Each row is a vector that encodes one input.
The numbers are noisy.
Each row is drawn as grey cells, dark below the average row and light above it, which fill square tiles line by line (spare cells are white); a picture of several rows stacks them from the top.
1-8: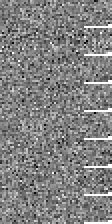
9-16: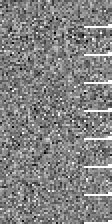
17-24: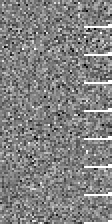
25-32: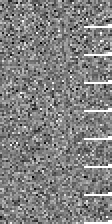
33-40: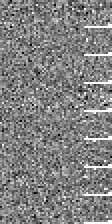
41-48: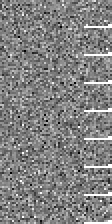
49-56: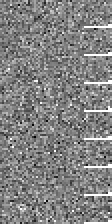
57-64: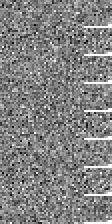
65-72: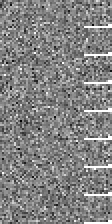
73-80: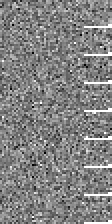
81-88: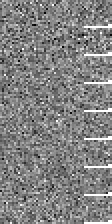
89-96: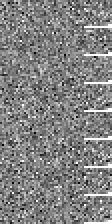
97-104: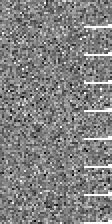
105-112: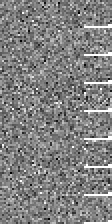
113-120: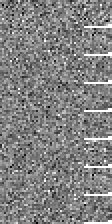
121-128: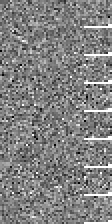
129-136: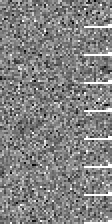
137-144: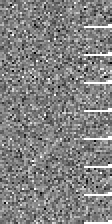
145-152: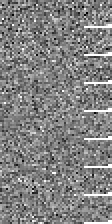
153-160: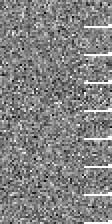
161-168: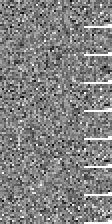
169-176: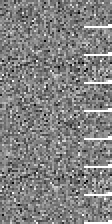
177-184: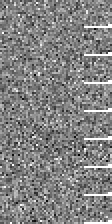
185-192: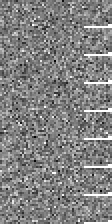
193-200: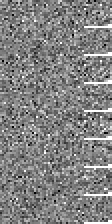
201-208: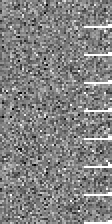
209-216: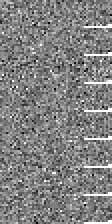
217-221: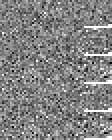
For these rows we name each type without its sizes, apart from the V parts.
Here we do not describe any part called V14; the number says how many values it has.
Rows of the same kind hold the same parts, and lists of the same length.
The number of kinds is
3.
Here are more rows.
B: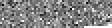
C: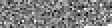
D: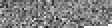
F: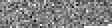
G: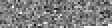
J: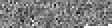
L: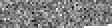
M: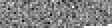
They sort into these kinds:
B, C
D, J, M
F, G, L

